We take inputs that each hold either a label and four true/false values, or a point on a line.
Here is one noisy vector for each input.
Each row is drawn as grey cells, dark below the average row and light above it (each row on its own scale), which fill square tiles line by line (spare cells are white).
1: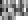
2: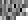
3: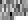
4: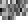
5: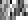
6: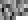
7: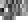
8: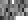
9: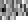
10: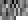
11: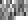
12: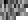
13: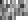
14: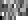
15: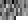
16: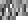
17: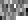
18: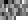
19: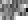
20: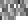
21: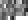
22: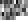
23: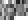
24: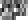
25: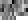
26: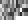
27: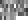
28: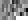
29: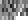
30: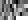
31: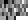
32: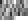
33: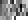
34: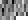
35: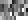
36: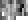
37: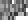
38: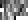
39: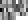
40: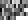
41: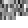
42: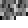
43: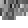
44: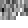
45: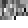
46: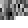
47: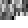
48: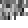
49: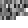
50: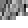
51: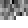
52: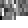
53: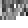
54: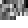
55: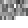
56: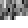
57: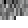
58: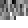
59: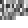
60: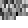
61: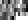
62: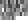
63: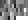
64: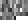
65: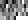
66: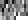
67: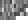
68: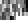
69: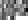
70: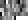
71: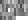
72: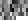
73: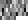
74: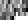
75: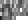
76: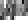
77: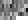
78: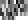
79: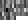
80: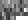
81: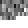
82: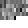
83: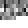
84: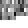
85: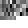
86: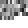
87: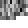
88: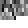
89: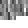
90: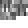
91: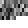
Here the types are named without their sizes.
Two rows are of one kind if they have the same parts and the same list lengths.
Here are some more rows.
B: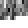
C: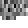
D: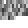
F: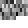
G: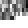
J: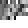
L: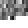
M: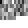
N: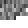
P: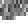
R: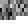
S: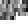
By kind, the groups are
B, G, L, S
C, D, F, J, M, N, P, R

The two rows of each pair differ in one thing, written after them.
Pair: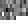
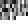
the label
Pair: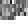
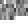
one of the four true/false values
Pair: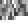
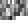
the label
